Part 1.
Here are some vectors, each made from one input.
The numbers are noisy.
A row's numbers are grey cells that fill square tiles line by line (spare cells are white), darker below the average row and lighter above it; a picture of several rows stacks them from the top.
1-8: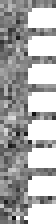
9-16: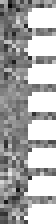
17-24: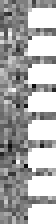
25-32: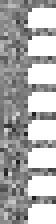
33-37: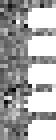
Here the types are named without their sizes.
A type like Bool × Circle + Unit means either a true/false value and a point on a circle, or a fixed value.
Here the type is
Label.
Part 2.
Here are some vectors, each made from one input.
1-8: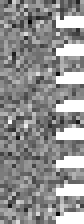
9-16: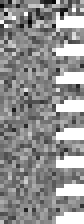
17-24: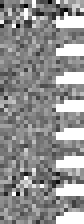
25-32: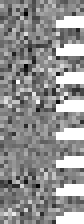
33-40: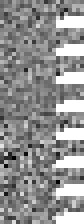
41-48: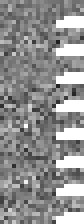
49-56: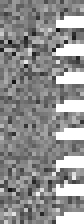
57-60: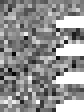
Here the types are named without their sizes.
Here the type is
Line.
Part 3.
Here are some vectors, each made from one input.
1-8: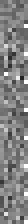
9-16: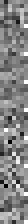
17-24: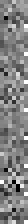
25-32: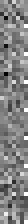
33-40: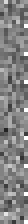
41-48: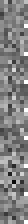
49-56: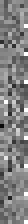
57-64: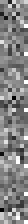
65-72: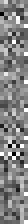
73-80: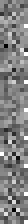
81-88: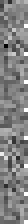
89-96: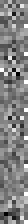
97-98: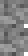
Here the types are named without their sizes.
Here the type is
Line.
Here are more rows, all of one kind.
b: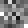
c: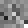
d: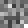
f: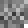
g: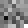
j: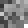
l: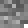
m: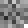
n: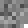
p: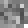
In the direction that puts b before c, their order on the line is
d, b, n, l, c, p, g, m, f, j.
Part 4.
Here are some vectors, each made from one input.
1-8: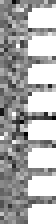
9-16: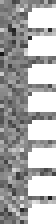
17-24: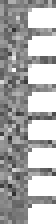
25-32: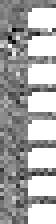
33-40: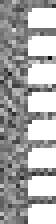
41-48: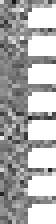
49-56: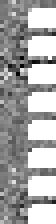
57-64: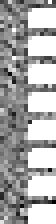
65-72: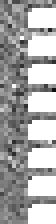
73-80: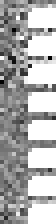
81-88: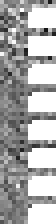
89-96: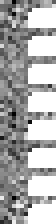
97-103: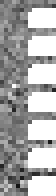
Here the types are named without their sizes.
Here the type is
Line.
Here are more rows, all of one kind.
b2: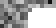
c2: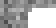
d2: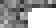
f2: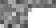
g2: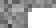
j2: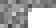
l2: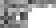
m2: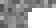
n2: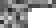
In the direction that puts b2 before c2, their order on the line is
d2, b2, m2, n2, f2, j2, g2, c2, l2.
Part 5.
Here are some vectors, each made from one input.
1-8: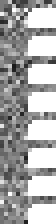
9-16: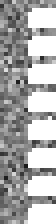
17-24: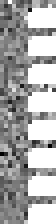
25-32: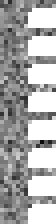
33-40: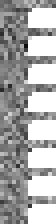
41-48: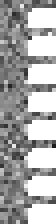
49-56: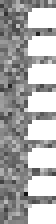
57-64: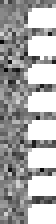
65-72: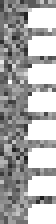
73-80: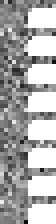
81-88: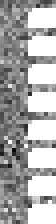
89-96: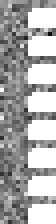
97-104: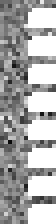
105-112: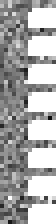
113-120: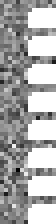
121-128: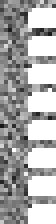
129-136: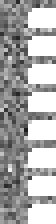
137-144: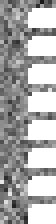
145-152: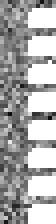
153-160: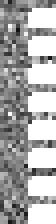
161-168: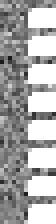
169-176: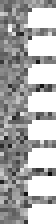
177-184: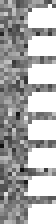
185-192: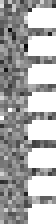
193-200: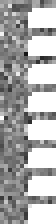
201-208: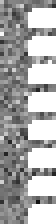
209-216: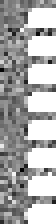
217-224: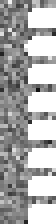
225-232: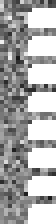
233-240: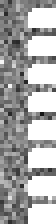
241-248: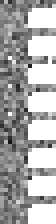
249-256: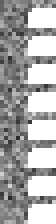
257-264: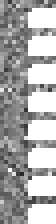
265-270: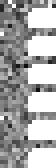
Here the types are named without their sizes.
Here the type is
Line × Line.
